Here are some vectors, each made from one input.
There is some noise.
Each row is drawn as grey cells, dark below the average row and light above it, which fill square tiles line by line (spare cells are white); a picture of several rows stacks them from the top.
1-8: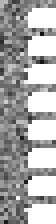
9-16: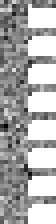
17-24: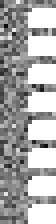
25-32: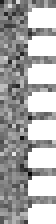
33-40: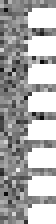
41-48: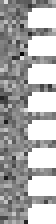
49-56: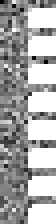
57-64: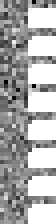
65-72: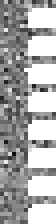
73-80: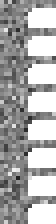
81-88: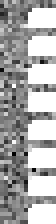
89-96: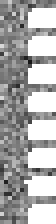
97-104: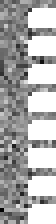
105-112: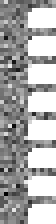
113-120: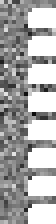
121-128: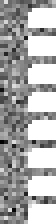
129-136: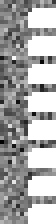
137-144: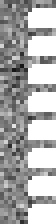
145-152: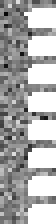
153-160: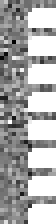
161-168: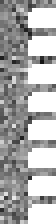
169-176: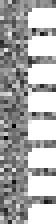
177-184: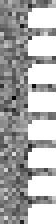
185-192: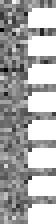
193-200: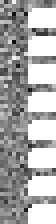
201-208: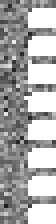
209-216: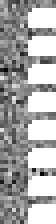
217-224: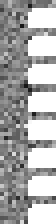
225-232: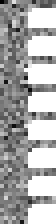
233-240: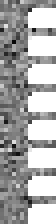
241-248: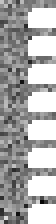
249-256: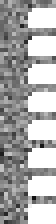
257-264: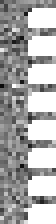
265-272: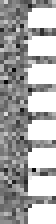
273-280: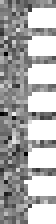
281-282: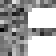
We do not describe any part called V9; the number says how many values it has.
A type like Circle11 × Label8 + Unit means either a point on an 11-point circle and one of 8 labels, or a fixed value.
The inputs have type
(Bool × Bool × Bool + Unit) × Label6 + V9 × V9.
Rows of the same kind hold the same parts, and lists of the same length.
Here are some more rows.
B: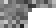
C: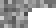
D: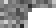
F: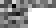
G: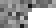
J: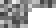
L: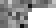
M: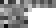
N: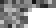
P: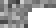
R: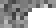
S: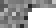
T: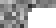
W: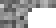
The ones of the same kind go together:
B, D, G, L, S, T
C, P, R, W
F, J, M, N

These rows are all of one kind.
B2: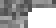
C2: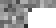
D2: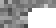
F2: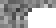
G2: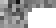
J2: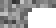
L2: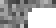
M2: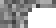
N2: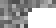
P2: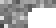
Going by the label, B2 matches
L2, M2 and N2.
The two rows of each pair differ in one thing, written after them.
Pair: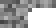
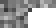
one of the three true/false values
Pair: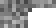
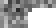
the label
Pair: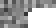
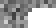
the label
